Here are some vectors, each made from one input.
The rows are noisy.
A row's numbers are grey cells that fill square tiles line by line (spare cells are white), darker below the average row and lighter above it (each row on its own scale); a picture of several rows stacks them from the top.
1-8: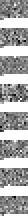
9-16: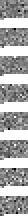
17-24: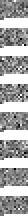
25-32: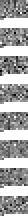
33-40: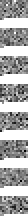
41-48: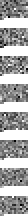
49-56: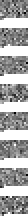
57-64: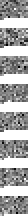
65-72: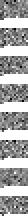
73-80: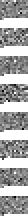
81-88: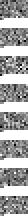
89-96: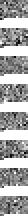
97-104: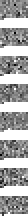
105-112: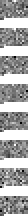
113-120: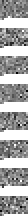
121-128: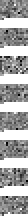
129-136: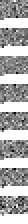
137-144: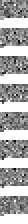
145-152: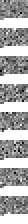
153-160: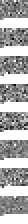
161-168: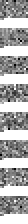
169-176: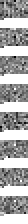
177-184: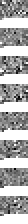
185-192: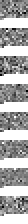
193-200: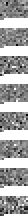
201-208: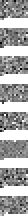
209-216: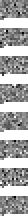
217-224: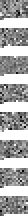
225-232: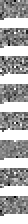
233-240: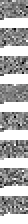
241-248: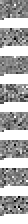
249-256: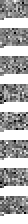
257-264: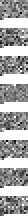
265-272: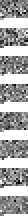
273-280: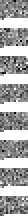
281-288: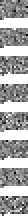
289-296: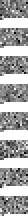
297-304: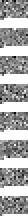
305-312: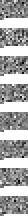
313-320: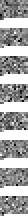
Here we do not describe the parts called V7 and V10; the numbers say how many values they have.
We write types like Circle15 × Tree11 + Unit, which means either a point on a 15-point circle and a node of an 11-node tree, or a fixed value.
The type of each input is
Bool × Bool × Bool + Line5 × (Tree13 + V7) + Line6 + V10 × V10.
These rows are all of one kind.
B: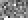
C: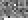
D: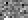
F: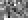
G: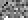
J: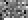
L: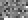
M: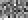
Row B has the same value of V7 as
D and G.
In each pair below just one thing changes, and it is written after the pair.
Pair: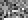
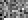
the node of the tree
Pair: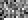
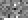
the place on the 5-point line
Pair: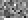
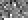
the node of the tree
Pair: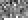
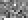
the node of the tree
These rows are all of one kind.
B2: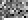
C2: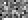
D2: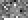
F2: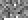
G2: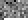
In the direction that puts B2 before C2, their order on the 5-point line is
F2, D2, B2, C2, G2.
